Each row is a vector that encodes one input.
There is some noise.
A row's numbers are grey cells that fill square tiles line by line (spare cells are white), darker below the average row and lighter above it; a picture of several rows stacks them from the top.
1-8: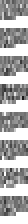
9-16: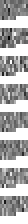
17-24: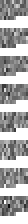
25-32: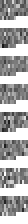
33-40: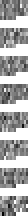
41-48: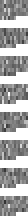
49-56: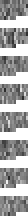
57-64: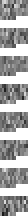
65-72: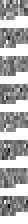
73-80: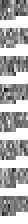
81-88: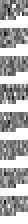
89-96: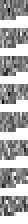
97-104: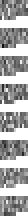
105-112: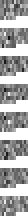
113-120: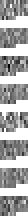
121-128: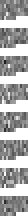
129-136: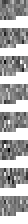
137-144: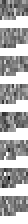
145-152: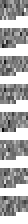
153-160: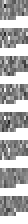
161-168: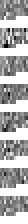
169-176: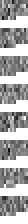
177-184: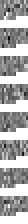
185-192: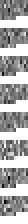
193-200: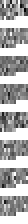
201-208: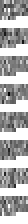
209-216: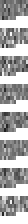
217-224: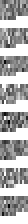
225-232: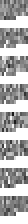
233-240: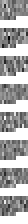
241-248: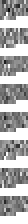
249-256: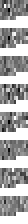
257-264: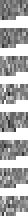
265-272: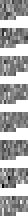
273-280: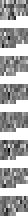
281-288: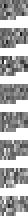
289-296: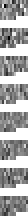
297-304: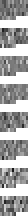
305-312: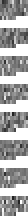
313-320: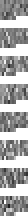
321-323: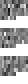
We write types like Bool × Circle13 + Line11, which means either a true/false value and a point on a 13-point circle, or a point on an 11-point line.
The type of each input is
List2(Line17).
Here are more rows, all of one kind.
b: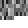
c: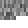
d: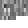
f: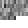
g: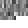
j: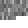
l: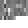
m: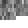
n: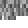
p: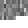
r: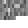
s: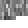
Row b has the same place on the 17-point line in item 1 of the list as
l and r.
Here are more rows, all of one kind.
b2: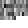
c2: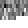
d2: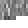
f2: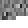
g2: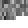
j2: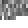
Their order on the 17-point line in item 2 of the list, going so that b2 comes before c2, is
j2, g2, d2, f2, b2, c2.
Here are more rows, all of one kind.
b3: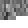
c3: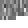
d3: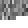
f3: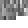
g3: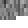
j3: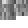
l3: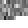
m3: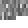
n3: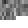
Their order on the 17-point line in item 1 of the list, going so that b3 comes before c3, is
b3, n3, g3, f3, c3, m3, d3, l3, j3.
